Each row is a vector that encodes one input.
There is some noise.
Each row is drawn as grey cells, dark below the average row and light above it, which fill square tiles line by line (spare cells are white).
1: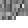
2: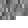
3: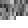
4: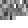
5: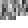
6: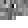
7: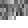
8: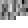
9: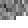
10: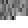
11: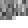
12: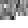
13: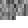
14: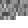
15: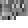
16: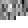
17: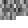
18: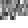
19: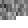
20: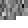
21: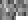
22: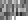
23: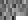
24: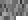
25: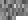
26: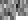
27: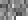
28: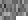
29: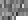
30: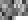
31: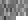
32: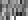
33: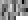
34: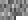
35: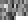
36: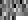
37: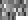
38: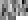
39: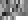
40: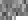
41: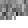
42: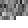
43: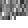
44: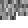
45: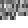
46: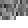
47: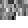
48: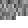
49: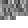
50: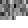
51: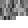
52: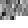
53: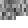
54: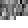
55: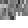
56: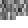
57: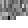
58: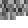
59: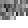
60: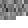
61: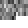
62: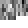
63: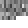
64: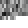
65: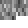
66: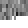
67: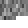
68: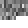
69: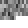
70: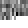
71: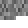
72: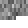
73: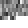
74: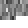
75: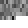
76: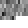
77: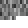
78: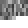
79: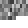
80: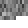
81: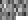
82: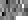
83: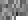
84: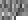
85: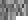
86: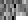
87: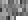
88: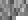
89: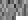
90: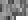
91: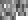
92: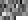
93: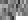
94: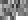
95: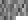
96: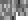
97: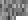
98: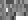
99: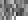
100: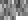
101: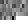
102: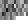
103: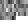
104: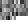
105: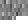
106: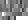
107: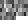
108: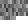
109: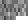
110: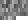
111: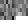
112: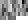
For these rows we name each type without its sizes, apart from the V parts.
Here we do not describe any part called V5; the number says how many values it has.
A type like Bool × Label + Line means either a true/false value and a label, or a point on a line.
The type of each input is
List(Bool × V5 + Line).
